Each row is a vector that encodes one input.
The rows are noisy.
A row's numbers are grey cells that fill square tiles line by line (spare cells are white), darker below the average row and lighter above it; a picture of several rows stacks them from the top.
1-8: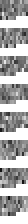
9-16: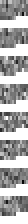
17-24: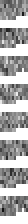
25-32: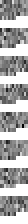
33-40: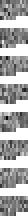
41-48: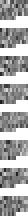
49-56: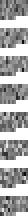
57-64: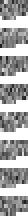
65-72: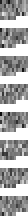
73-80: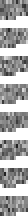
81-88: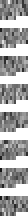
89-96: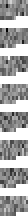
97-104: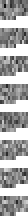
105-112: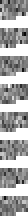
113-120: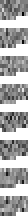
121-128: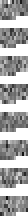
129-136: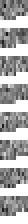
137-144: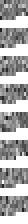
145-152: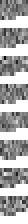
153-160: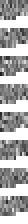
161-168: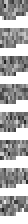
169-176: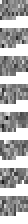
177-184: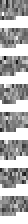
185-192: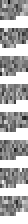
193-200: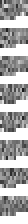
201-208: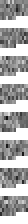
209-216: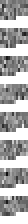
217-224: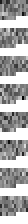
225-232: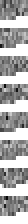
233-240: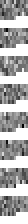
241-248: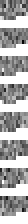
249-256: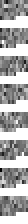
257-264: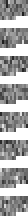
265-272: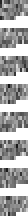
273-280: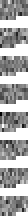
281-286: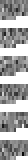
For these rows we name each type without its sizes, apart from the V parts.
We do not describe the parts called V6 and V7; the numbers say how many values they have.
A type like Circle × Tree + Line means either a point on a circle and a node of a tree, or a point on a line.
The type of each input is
Circle × (Circle × V6 + V7).
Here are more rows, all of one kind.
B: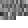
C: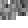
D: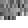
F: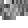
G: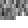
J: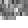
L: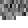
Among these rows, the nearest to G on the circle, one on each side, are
D and J.
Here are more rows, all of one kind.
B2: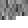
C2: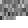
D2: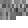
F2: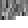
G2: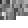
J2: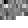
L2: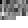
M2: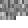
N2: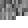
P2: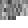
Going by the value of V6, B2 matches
D2, M2 and P2.
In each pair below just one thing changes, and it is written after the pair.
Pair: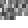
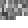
the place on the circle
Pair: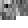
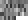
the place on the circle
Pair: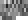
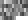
the value of V7
